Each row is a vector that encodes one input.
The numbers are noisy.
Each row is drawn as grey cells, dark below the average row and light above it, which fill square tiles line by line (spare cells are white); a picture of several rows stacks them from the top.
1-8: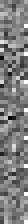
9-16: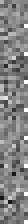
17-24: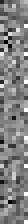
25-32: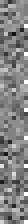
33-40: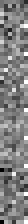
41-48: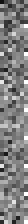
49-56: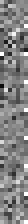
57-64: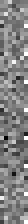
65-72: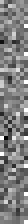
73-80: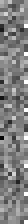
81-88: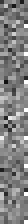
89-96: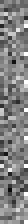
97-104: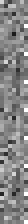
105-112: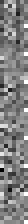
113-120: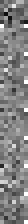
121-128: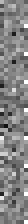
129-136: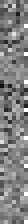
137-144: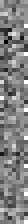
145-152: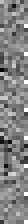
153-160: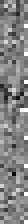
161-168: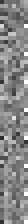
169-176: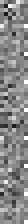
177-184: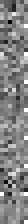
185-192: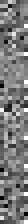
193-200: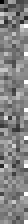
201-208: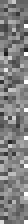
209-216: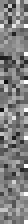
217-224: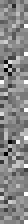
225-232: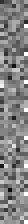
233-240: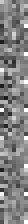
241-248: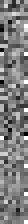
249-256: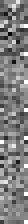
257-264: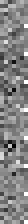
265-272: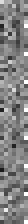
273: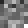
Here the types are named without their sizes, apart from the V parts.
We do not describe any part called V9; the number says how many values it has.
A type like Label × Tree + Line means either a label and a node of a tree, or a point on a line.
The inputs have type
Bool × Bool × Bool × Bool × (Line × (Tree + Unit) + V9).
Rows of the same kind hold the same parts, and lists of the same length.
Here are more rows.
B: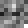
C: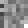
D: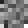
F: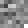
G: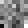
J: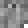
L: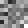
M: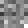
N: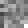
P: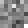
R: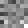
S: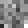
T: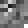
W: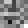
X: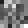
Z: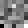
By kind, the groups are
B, D, G, L, M, P, R, T
C, F, J, N, S
W, X, Z

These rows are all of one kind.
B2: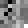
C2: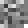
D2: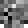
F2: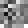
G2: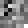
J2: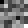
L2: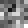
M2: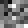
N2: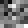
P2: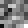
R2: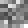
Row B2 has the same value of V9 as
G2, L2 and P2.
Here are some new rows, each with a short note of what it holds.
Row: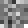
four true/false values and a value of V9
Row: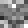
four true/false values and a value of V9
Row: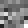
four true/false values and a value of V9
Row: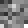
a point on a line and four true/false values
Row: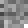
a point on a line and four true/false values
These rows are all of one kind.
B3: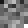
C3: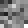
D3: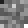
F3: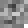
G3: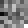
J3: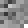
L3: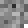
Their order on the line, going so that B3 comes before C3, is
J3, B3, D3, C3, G3, F3, L3.
